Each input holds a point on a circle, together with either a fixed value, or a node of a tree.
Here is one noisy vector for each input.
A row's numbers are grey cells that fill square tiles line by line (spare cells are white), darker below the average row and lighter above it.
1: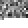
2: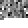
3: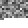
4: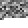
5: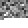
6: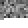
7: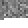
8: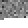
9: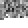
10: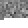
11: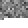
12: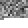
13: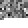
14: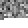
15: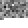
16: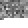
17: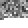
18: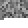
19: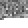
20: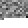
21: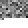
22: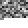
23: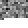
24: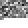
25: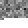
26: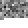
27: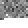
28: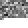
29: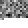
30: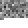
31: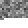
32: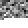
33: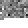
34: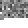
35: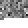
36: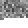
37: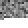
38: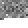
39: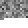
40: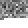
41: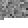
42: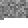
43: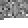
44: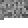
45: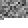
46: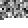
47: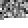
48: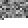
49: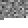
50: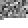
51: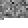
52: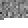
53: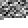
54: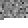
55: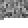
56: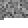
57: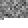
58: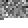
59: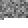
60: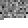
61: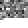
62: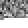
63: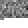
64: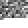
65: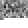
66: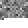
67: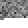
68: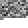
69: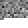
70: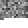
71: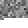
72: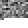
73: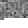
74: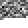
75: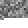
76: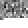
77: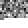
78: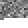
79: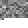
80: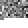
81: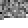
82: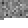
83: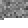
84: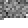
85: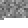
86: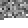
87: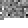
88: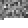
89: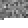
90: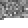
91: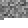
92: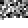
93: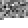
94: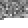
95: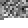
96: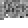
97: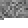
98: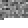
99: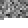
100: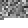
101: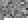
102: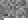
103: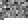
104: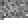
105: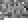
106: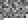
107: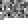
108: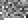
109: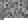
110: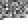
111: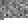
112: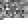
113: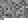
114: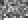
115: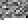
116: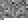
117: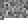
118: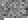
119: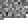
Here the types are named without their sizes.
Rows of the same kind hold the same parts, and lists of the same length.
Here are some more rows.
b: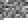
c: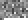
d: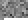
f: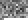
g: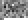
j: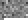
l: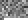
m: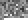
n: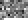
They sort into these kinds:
b, d, j
c, f, g, l, m, n

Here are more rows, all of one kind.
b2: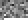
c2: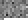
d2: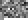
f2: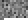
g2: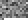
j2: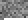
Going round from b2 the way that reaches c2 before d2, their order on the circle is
b2, c2, d2, g2, j2, f2.
